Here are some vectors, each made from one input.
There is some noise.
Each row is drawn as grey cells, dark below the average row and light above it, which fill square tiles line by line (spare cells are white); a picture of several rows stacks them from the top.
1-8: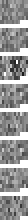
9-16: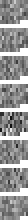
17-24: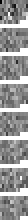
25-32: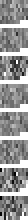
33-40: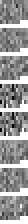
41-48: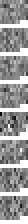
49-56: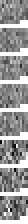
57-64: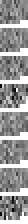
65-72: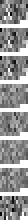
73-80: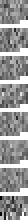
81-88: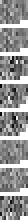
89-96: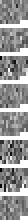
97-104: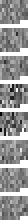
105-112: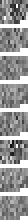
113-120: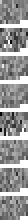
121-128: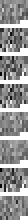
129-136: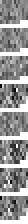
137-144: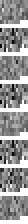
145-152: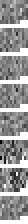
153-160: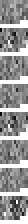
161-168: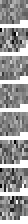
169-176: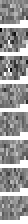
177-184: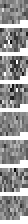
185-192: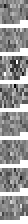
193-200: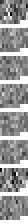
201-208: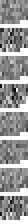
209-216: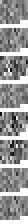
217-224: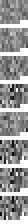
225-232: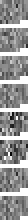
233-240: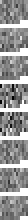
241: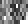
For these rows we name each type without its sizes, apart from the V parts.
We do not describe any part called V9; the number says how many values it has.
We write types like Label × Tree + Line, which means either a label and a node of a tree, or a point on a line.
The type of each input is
Bool × Bool × Bool + List(Line × V9).
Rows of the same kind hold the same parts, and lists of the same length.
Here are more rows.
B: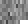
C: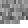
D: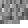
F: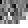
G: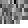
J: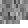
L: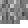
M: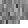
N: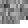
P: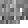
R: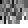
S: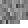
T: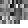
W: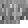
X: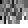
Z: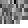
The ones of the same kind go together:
B, J, M, S
C, D, L, N, P, W
F, R, T, X
G, Z

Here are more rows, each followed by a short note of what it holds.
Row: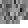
a list of one item
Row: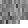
a list of one item
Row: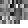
three true/false values
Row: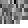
the empty list
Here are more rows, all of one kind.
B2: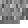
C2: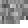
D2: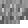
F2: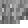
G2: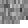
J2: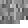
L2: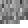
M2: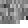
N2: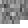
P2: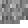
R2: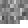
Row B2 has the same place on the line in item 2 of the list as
C2, J2 and M2.
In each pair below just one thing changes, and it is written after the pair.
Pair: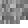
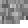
the place on the line in item 1 of the list
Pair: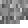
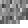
the value of V9 in item 2 of the list
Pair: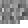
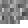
the place on the line in item 2 of the list
